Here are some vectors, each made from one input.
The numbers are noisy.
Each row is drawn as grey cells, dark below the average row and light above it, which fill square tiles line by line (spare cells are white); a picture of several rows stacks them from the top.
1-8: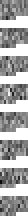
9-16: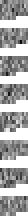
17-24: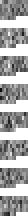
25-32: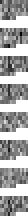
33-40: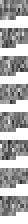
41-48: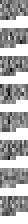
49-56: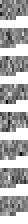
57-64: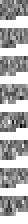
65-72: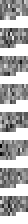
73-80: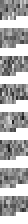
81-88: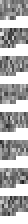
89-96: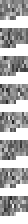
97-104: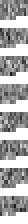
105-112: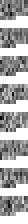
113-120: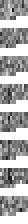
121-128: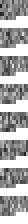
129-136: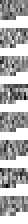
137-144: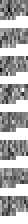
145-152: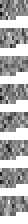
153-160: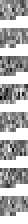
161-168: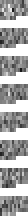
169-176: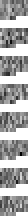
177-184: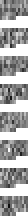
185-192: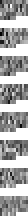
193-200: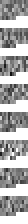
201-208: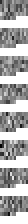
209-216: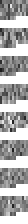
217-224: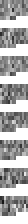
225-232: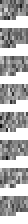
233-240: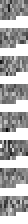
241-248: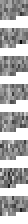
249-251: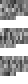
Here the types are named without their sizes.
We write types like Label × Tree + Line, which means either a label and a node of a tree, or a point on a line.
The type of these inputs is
Label × Line + Tree.
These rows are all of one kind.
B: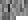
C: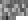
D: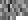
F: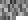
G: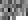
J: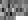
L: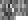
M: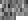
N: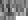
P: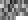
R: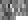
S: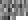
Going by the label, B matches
D, F and P.
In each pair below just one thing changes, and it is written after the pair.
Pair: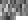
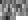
the place on the line
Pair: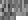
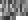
the label
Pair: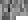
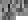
the place on the line
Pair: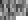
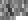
the label
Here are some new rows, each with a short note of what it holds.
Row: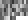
a node of a tree
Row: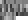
a node of a tree
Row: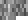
a node of a tree
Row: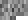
a node of a tree
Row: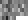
a label and a point on a line
